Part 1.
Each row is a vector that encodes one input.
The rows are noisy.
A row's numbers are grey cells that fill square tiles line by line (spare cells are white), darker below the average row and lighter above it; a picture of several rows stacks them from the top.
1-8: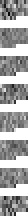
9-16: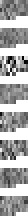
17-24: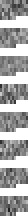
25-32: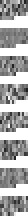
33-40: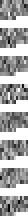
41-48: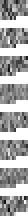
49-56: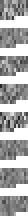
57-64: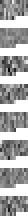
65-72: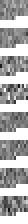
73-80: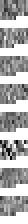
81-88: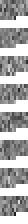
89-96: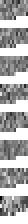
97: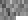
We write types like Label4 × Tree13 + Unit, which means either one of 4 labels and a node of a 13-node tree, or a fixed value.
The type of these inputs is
(Bool × Bool × Bool × Bool + Unit) × Line13.
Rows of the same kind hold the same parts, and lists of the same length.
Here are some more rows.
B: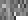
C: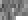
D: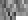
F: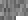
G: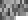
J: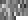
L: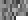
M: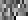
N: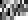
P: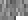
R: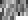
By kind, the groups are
B, J, L, M, R
C, D, F, G, N, P

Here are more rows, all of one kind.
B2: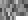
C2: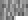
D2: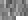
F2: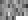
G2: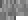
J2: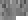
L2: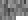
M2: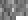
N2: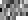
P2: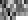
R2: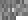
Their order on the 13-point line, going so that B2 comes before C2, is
D2, G2, L2, B2, M2, J2, R2, P2, F2, N2, C2.
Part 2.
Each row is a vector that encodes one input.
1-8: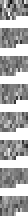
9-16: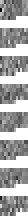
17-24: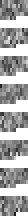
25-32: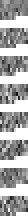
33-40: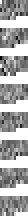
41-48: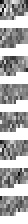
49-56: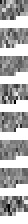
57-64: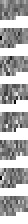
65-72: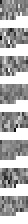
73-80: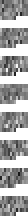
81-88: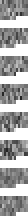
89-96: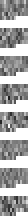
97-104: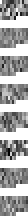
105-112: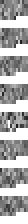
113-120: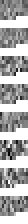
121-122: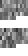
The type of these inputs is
Line13 + Tree8.
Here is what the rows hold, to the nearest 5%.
About 60% of them hold a point on a 13-point line. The rest hold a node of an 8-node tree.
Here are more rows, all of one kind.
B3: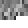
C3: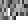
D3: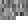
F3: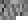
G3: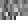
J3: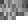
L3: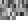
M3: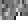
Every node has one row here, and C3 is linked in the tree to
J3.
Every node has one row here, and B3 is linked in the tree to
G3 and L3.
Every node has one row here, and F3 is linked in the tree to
D3 and M3.
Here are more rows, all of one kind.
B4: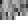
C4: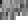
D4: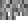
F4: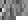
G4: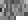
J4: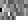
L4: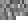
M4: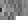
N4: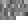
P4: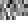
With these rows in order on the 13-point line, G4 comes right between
B4 and M4.
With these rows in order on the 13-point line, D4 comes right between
L4 and P4.
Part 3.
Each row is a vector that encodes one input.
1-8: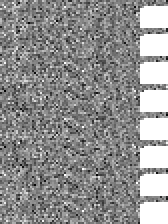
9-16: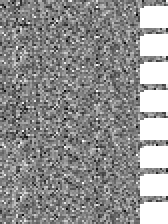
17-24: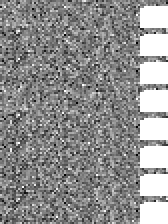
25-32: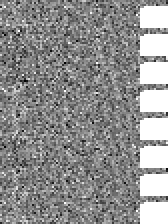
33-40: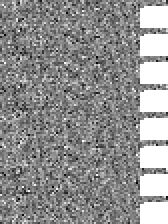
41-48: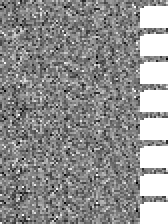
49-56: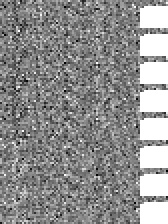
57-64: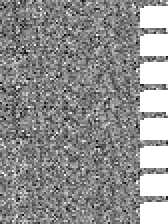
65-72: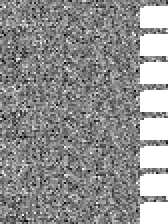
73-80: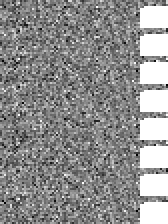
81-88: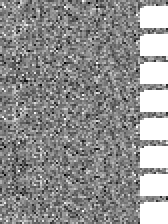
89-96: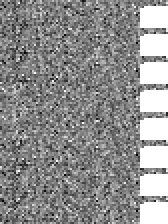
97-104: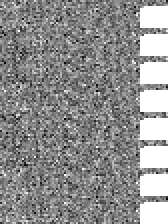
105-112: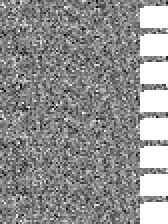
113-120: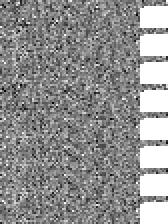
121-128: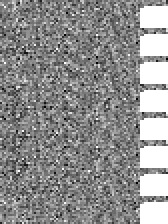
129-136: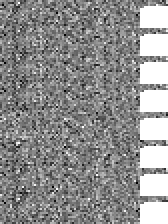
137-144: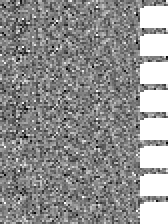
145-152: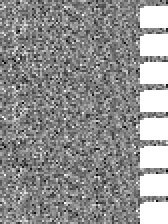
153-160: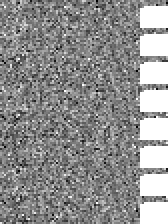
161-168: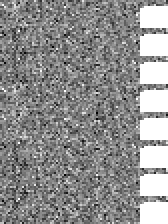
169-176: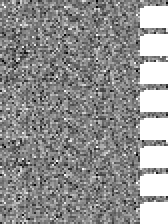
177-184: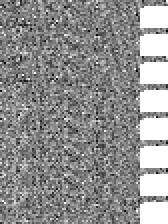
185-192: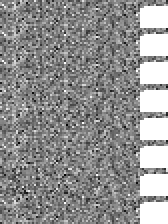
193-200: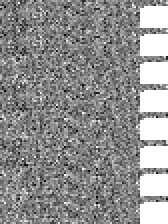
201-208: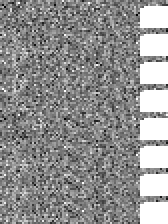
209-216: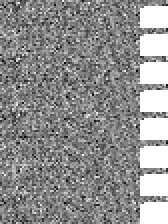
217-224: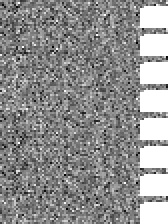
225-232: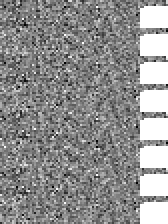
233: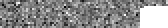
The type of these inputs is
Bool × Bool × Bool + Circle9.
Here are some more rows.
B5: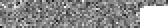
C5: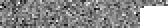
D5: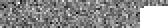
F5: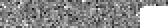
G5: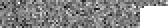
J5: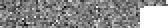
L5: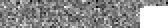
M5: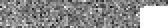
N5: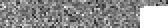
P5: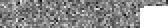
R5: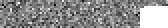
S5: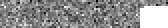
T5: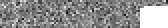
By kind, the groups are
B5, F5, L5, M5, N5, P5, S5, T5
C5, D5, G5, J5, R5

